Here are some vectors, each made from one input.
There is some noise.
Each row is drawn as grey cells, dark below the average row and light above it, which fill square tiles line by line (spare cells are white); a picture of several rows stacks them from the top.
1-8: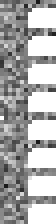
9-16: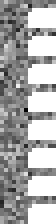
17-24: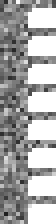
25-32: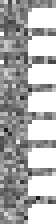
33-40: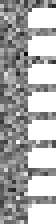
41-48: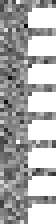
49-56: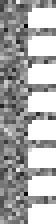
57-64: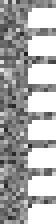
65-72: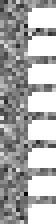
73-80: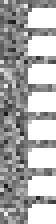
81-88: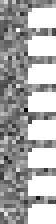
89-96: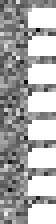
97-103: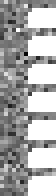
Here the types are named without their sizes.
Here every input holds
either a label, or a point on a line, or three true/false values.
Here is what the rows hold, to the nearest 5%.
About 25% of them hold a label. About 35% of them hold a point on a line. The rest hold three true/false values.
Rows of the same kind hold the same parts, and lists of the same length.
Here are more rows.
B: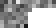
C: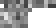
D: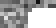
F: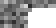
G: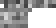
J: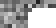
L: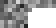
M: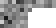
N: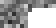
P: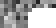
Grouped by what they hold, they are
B, L
C, D, G, J, P
F, M, N

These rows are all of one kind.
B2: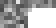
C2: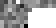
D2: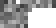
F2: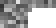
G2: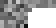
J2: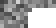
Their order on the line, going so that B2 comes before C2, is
B2, F2, J2, G2, C2, D2.
